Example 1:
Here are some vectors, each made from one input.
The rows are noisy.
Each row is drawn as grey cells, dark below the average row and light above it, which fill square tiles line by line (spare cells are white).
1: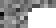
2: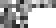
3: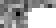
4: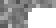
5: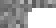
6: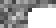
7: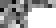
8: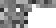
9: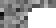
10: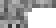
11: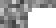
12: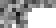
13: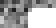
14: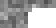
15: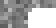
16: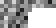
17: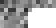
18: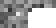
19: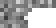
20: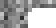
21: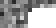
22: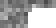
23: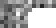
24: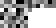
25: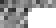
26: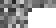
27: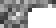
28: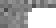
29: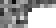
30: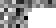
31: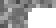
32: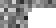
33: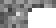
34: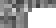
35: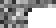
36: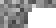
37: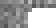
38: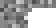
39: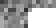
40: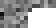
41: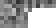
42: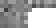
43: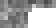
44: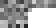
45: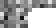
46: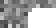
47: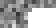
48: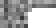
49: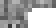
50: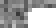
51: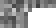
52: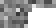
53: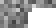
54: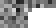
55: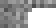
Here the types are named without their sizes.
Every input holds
a node of a tree.
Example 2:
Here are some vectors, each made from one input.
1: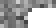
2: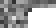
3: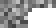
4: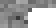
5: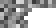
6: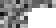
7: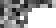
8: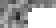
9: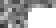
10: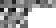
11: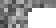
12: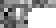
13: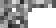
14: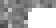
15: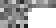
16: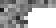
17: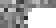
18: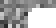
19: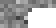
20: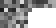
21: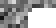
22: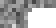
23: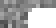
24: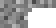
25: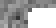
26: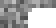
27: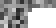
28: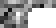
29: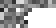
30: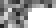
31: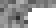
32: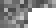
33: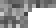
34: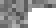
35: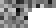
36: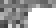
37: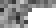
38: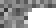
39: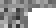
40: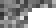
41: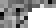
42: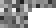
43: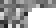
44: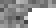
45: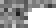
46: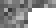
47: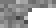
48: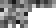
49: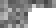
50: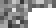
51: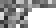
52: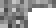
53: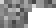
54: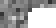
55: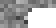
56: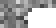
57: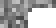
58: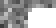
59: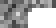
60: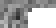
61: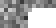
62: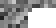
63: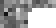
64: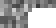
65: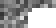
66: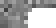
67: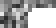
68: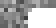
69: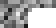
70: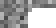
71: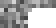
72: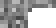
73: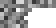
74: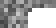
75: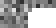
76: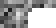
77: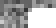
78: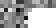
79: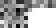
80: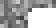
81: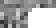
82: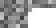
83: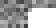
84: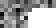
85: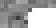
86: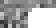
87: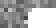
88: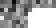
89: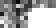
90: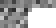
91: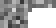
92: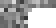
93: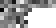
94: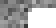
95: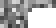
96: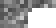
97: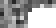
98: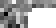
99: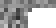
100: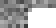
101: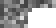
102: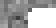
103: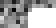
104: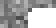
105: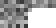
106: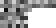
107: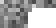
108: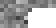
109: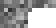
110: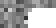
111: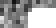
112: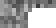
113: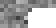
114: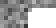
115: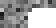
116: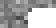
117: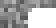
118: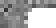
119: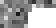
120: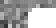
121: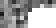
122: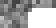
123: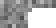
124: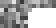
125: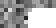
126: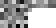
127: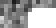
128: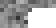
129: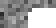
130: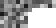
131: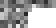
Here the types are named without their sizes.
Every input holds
a node of a tree.
